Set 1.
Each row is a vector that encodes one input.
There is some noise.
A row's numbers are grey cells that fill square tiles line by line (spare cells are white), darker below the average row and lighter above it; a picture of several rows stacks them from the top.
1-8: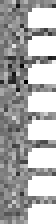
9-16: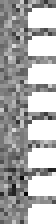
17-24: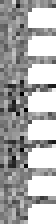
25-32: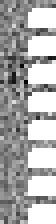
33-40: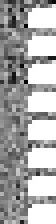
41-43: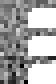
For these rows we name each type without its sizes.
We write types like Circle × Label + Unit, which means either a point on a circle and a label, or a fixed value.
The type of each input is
List(Line).
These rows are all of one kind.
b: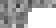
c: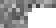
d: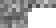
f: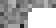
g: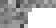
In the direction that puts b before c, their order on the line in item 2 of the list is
b, d, f, g, c.
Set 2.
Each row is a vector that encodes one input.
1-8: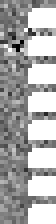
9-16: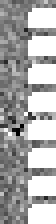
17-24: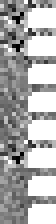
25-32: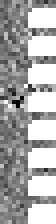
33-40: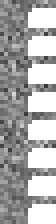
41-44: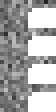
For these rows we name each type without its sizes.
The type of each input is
List(Line).
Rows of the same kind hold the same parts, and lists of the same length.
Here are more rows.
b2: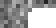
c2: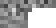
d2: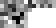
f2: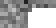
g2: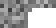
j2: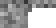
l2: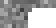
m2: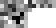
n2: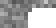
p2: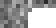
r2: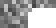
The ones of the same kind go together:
b2, p2, r2
c2, f2, g2, j2, l2, n2
d2, m2

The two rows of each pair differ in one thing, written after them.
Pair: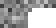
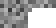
the place on the line in item 2 of the list
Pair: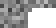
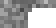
the place on the line in item 1 of the list
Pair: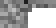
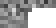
the place on the line in item 1 of the list
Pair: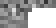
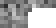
the place on the line in item 2 of the list
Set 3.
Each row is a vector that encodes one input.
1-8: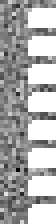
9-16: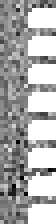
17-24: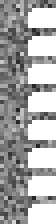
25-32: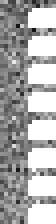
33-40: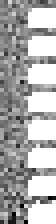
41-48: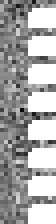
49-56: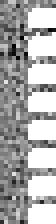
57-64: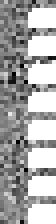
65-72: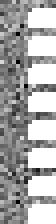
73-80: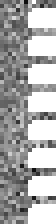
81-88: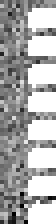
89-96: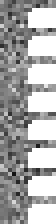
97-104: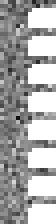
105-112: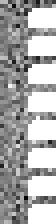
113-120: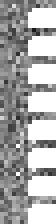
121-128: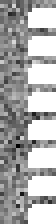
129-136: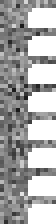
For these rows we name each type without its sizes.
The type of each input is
List(Line).
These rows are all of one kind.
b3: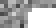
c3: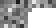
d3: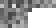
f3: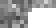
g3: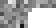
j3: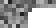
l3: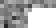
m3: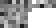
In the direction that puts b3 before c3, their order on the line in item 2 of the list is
m3, b3, d3, j3, c3, f3, g3, l3.
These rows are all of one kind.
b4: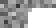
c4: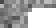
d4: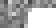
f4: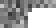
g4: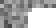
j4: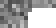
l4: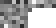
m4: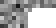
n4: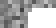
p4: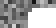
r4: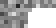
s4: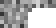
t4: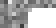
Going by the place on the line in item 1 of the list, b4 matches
d4, r4 and t4.
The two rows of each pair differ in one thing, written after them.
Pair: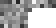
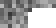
the place on the line in item 1 of the list
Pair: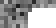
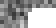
the place on the line in item 1 of the list
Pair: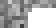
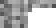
the place on the line in item 2 of the list
